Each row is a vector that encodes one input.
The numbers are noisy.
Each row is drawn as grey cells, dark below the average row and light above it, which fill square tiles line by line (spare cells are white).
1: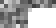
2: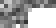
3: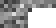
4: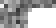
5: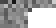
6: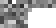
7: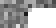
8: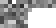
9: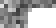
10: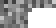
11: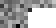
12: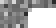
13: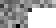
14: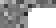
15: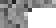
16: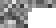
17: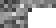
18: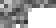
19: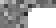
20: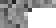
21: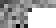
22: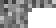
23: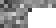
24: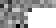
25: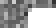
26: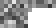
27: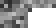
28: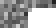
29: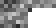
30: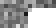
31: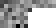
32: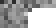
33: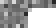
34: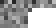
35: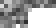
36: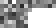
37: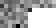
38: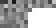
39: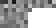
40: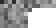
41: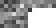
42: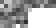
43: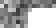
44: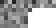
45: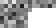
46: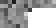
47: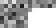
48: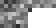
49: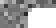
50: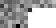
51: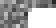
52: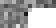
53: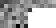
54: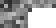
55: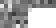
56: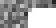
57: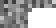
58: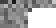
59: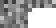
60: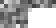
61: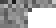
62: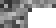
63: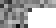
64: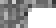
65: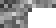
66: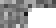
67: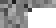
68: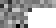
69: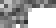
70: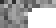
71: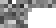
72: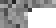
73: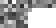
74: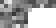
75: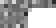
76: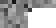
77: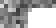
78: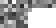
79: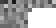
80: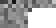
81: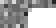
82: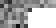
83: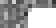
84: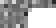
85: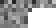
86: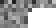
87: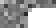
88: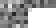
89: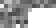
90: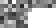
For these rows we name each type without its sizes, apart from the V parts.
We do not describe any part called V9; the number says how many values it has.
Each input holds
a true/false value, together with either a node of a tree, or a value of V9.
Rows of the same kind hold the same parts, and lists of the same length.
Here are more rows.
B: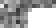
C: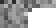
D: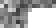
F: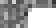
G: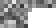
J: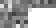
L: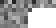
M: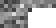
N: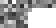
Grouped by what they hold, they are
B, C, D, J, L
F, G, M, N

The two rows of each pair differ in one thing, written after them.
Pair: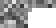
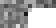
the value of V9
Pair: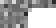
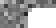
the value of V9
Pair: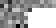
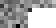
the value of V9
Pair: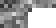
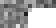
the true/false value
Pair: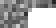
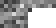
the true/false value
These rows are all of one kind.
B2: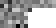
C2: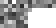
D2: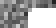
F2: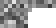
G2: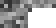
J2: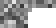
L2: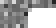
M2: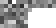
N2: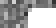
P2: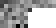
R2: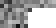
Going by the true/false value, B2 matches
G2, P2 and R2.
